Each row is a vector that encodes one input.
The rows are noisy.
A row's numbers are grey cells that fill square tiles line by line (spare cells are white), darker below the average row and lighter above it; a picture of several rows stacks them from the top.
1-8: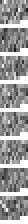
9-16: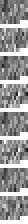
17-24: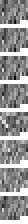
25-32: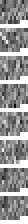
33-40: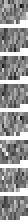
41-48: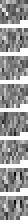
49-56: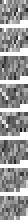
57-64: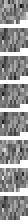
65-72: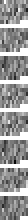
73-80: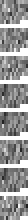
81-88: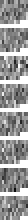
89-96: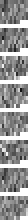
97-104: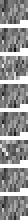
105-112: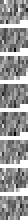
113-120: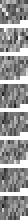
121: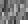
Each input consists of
a point on a 5-point line, together with either a point on a 5-point line, or a node of a 7-node tree.
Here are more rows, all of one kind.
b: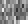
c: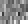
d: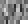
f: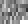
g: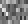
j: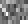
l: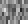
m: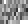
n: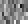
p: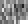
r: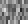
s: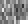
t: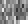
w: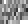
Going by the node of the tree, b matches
p, s and t.
